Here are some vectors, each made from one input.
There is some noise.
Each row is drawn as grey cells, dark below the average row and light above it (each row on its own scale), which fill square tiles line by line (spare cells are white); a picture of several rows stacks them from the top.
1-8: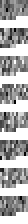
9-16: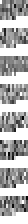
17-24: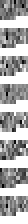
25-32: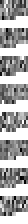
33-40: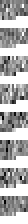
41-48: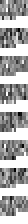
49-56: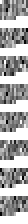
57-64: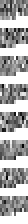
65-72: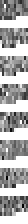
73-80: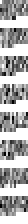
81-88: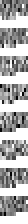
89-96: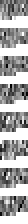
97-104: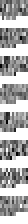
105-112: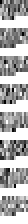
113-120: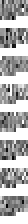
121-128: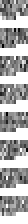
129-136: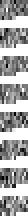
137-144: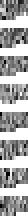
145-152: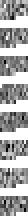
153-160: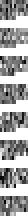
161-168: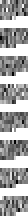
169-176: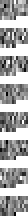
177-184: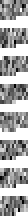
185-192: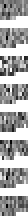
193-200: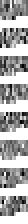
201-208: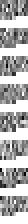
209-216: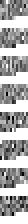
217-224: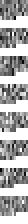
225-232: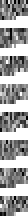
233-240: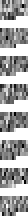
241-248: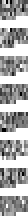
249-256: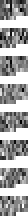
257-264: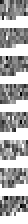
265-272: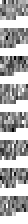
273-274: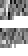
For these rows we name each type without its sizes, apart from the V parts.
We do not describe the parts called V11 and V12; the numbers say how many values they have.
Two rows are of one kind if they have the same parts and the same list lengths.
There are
2 kinds of row.
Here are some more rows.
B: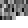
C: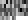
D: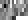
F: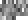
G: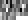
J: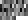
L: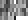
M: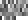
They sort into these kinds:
B, F, J, M
C, D, G, L

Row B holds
a point on a line and a value of V11.
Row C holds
three true/false values, a value of V11 and a value of V12.
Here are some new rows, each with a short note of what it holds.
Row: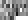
a point on a line and a value of V11
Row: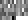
three true/false values, a value of V11 and a value of V12
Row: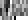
three true/false values, a value of V11 and a value of V12
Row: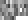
a point on a line and a value of V11
